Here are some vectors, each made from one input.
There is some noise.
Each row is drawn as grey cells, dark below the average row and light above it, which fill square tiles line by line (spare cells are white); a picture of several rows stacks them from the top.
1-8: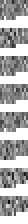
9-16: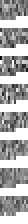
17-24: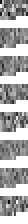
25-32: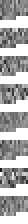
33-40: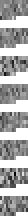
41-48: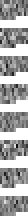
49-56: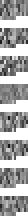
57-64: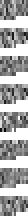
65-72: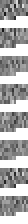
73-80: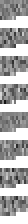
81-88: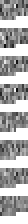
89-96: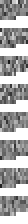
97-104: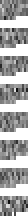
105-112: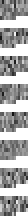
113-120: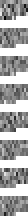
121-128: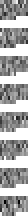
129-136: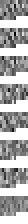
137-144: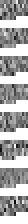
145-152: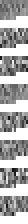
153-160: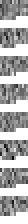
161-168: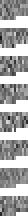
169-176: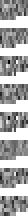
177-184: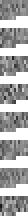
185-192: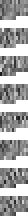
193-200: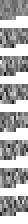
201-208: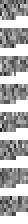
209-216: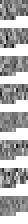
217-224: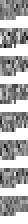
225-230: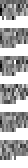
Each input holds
a node of a 9-node tree.
